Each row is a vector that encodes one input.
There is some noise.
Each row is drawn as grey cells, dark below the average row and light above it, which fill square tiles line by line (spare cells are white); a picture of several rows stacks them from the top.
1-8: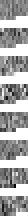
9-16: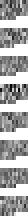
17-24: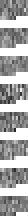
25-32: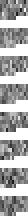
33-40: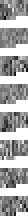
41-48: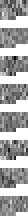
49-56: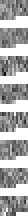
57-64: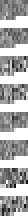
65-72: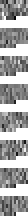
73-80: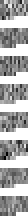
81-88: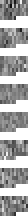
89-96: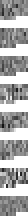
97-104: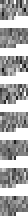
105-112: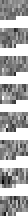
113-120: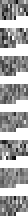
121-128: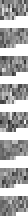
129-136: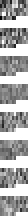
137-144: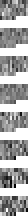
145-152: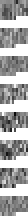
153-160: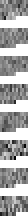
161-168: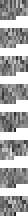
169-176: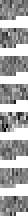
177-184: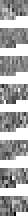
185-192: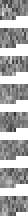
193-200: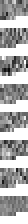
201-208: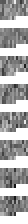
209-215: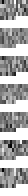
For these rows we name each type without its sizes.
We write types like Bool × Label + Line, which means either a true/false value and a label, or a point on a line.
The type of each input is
Label × (Label + Line).
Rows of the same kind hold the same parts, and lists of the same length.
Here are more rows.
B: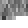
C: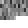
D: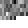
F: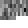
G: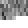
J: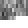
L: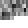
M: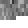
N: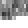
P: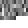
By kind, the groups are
B, D, G, J, M
C, F, L, N, P

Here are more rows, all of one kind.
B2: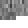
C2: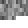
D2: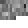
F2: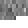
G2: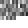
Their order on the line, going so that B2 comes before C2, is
F2, B2, G2, D2, C2.
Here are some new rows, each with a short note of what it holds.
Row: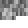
two labels
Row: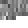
two labels
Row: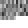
a label and a point on a line
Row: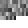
two labels
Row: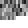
two labels
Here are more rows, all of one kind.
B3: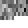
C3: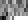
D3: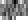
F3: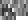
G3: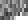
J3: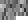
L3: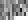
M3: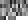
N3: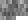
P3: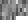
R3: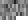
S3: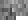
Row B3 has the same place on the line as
D3, G3 and L3.
